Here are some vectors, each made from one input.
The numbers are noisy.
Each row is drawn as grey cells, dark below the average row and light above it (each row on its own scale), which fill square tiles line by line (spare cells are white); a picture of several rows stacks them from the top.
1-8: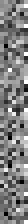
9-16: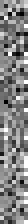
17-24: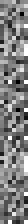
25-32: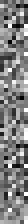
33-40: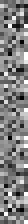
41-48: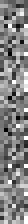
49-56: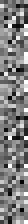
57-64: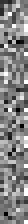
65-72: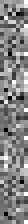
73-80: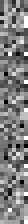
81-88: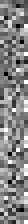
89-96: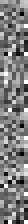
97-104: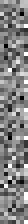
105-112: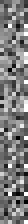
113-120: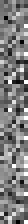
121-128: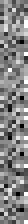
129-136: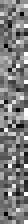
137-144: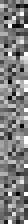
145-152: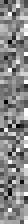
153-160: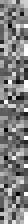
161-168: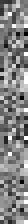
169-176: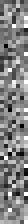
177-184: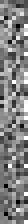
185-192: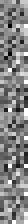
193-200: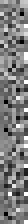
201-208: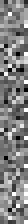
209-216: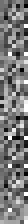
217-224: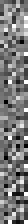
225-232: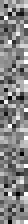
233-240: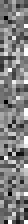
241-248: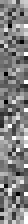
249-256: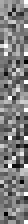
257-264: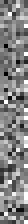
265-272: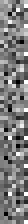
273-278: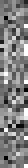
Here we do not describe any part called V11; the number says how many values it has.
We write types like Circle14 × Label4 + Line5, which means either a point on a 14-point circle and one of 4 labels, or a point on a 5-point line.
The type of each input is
Bool × V11 + Line7.
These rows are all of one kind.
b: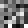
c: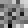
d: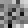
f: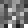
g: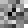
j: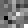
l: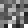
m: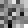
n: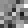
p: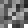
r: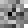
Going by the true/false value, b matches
f, j, l and p.
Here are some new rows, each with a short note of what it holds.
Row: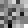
a true/false value and a value of V11
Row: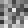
a point on a 7-point line
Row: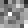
a point on a 7-point line
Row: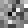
a true/false value and a value of V11
